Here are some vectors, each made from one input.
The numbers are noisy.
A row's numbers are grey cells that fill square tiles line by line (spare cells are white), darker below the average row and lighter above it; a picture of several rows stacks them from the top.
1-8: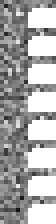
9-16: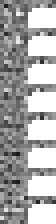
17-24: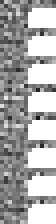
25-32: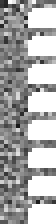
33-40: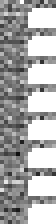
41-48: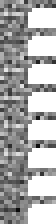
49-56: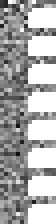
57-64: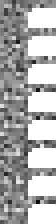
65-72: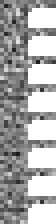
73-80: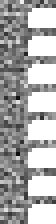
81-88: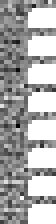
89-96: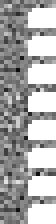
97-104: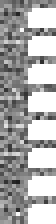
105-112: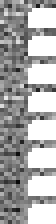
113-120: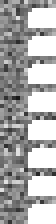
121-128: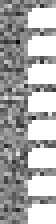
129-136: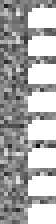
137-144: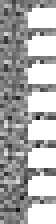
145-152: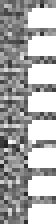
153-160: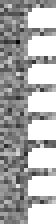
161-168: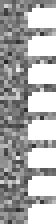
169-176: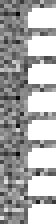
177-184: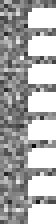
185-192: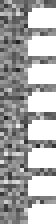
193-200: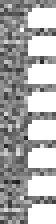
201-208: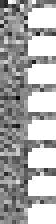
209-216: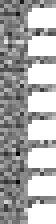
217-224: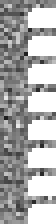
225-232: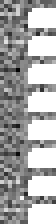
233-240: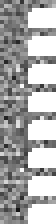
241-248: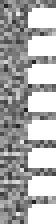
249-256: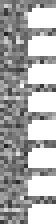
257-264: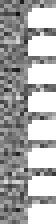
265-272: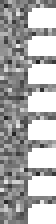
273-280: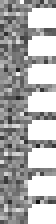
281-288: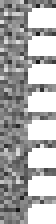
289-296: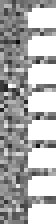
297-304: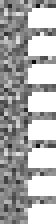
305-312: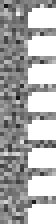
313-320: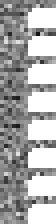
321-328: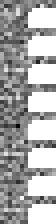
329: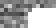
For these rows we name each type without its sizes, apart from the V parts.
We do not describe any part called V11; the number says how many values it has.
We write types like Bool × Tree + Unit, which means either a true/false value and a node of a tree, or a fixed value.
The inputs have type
Bool × V11 + List(Line).
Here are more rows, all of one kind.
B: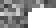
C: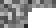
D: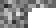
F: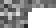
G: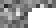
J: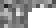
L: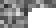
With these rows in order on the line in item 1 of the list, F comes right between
B and C.
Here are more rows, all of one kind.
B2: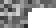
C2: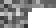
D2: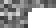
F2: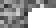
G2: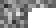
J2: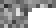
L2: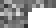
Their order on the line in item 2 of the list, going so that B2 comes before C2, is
B2, F2, D2, L2, C2, G2, J2.
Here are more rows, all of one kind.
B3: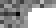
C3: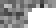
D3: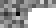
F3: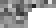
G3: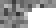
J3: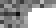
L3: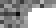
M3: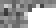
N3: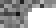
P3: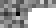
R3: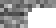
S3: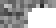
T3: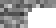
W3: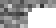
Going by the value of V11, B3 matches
D3, J3, L3 and P3.
